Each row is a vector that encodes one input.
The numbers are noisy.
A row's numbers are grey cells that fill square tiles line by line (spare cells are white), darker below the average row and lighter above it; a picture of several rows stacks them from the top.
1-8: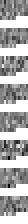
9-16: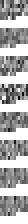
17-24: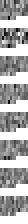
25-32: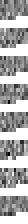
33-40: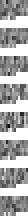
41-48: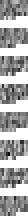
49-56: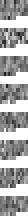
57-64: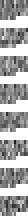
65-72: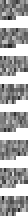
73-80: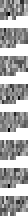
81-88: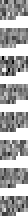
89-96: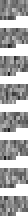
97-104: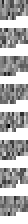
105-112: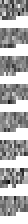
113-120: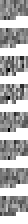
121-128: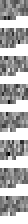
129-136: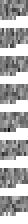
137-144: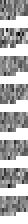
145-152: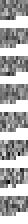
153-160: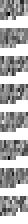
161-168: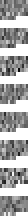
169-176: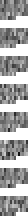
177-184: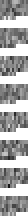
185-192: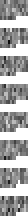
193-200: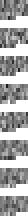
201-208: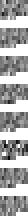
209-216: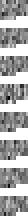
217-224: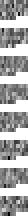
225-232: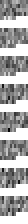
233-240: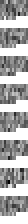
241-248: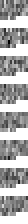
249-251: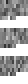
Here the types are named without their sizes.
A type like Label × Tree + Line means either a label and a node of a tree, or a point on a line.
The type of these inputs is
Bool × List(Line).
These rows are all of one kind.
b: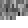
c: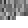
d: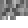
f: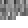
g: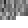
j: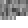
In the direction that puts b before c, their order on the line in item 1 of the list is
j, f, b, d, g, c.
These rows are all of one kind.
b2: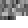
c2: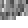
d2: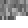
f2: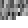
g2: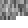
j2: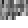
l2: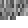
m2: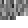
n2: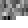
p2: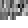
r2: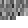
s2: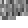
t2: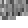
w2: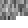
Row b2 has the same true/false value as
d2, g2, n2 and w2.
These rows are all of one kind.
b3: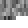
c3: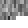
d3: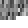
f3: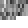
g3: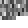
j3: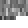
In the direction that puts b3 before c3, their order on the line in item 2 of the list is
f3, d3, j3, b3, g3, c3.
